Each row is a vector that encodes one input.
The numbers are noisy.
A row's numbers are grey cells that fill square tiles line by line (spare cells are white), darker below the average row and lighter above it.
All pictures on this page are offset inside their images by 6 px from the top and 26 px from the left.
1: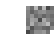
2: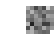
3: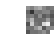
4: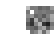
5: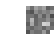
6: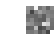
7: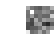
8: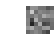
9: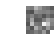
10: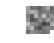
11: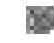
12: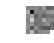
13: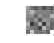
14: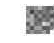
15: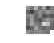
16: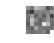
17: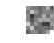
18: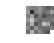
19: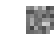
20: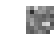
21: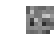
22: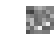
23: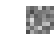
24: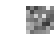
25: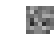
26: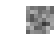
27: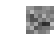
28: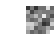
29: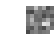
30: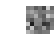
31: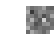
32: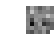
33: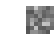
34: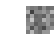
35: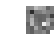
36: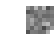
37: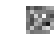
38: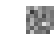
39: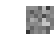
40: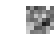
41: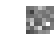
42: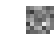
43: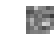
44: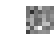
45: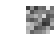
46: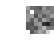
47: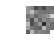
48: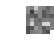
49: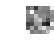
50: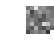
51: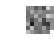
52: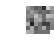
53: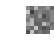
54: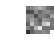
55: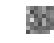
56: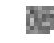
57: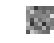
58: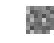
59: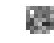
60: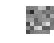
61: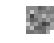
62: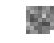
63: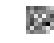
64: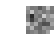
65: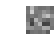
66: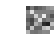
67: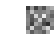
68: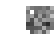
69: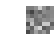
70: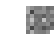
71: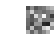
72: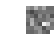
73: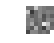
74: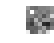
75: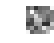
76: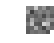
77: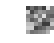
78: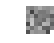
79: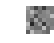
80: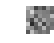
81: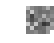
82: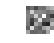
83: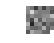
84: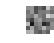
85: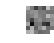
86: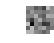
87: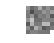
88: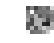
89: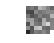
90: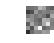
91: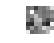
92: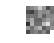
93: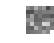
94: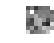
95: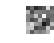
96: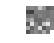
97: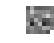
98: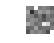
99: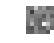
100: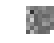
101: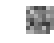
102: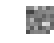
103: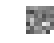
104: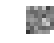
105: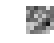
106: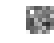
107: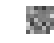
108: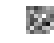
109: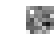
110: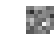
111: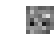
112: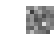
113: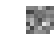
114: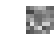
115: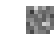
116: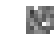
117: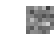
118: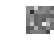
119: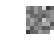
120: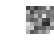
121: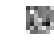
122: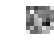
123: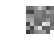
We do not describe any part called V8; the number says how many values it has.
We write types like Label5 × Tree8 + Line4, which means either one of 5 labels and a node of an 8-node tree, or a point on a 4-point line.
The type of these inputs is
Bool × Tree9 + V8.
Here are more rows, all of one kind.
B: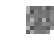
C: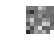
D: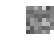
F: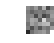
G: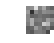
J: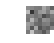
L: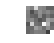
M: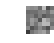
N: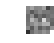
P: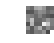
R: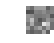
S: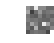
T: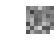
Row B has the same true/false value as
J and T.
